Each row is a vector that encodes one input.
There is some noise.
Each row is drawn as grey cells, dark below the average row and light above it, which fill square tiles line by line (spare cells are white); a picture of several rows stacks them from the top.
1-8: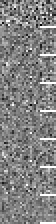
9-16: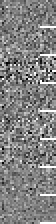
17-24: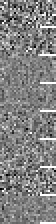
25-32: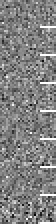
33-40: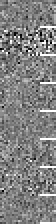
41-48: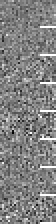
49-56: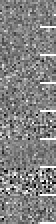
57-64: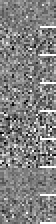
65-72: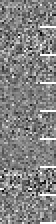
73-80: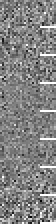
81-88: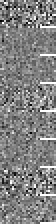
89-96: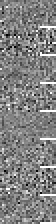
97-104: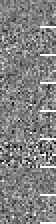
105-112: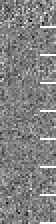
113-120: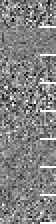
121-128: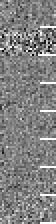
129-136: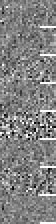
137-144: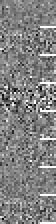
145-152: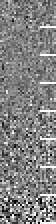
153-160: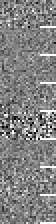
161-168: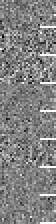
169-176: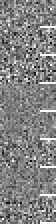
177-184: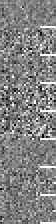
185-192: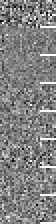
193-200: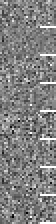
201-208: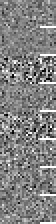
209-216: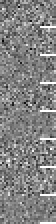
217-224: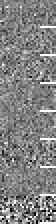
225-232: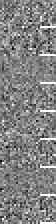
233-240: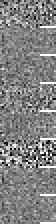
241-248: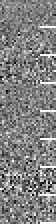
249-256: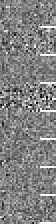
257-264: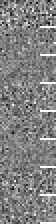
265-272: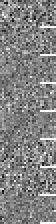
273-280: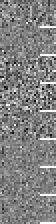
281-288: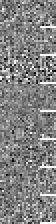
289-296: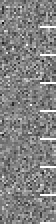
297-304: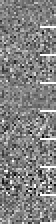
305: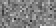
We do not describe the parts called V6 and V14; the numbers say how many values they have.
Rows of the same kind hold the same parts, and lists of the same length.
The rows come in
3 kinds.
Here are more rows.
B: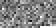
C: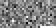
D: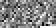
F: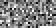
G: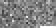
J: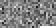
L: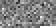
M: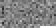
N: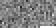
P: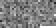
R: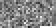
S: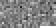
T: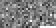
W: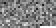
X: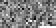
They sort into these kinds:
B, D, F, L, R, W
C, G, J, M
N, P, S, T, X

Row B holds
a true/false value and a value of V6.
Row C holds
a value of V14.
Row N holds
a point on each of two 4-point lines and a value of V14.
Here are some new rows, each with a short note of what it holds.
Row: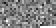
a true/false value and a value of V6
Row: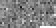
a point on each of two 4-point lines and a value of V14
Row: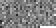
a point on each of two 4-point lines and a value of V14
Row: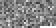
a true/false value and a value of V6
